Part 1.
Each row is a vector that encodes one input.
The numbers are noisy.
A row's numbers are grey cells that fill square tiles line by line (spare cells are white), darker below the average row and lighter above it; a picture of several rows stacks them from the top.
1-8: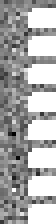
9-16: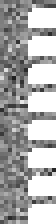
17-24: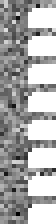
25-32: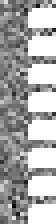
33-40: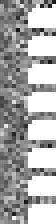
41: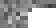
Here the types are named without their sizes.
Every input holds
either a point on a line, or three true/false values.
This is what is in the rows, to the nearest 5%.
About 40% of them hold a point on a line. The rest hold three true/false values.
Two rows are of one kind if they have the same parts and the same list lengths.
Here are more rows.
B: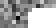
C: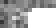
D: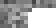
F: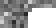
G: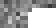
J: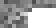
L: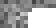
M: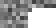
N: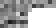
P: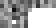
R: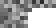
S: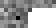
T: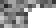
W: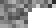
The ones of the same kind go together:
B, F, N, P, S, T, W
C, D, G, J, L, M, R

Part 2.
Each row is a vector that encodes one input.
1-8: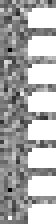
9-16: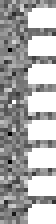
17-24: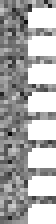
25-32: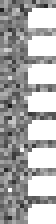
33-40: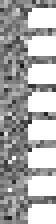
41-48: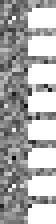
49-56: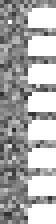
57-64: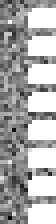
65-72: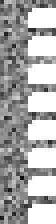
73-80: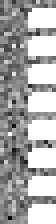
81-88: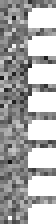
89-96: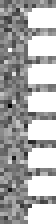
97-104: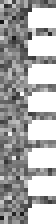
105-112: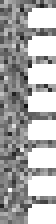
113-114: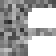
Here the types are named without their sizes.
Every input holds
a true/false value, together with either a point on a circle, or a fixed value.
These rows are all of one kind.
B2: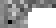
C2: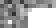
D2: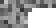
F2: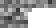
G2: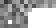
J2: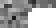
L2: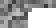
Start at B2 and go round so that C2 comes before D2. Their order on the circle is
B2, F2, J2, G2, C2, L2, D2.
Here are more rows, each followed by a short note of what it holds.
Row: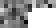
a true/false value
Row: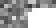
a point on a circle and a true/false value
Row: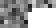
a true/false value
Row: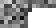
a true/false value
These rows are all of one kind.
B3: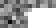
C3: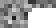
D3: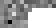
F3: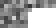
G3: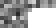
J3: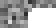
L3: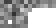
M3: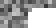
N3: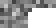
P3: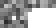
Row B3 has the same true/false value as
F3, G3, L3 and P3.
